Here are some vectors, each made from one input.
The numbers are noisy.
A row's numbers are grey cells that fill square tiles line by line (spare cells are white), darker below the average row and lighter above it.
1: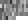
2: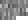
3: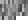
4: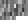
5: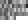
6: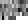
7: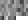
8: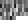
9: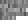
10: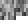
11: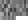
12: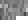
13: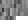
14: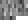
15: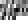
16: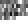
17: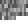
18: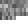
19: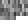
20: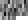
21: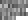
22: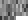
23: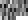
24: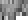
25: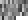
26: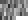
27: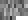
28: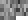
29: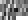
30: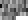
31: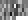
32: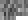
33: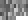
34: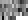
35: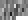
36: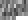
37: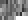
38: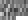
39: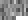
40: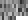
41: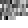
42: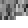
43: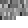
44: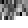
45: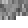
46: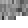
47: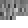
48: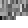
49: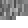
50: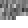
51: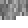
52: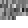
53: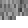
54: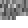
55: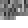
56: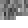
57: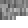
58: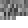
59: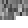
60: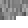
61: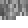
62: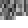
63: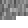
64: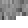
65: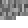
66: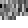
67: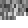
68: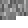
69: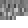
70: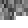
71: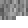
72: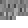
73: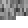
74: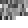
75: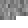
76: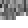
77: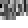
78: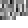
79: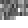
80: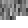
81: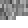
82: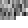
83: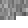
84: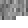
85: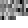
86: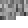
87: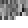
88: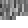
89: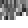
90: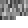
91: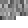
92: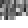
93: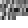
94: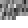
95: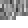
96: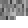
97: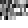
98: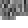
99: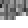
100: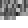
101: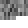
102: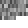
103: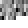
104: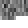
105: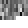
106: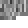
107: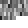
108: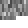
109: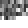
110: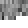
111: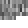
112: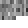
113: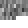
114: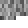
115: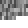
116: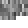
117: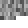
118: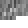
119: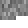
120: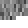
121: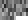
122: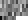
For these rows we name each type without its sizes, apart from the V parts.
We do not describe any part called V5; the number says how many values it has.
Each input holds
either a point on a circle, a true/false value and a value of V5, or a list of points on a line.
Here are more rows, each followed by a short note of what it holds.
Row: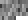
a list of two items
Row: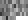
a list of one item
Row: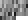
the empty list
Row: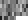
the empty list
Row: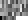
the empty list
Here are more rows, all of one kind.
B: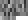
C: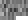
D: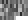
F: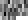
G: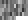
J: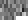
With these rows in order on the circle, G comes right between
B and D.
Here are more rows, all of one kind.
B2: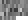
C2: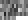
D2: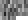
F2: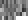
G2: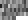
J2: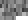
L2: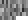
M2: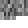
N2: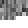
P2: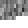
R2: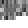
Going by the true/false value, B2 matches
C2, D2 and M2.
